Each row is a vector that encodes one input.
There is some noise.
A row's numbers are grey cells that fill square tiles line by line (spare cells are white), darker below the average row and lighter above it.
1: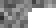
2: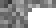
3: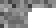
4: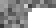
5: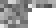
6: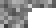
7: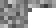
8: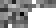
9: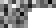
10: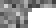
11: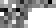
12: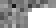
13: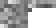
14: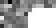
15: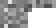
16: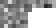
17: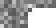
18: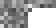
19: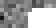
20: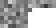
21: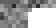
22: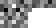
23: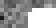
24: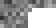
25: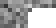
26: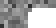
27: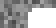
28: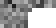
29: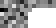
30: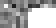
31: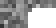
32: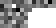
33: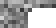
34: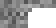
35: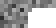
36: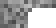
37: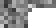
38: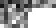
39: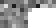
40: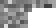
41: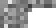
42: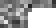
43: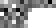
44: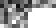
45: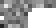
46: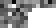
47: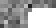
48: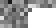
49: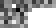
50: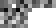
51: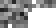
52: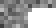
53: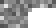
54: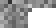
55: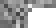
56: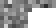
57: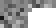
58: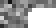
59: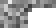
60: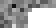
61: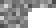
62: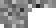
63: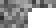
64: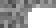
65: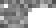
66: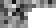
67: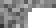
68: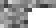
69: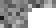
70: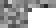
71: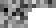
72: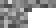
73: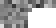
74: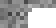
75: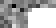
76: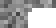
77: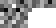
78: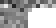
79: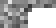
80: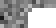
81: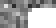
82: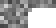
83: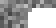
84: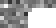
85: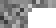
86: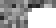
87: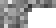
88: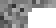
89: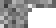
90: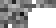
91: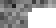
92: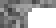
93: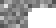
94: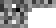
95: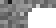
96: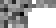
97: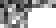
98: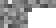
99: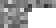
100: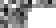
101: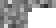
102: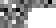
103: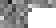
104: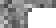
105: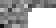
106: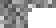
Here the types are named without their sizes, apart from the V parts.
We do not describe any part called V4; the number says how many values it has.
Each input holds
either a true/false value and a value of V4, or a list of points on a line.
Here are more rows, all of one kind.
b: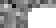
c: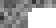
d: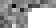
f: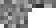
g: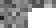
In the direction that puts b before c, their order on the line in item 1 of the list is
b, d, c, g, f.
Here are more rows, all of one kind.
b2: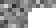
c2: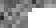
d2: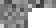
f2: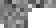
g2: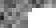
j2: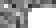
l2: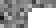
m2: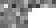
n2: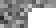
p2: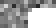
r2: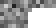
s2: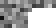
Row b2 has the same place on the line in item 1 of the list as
j2, m2, p2 and r2.
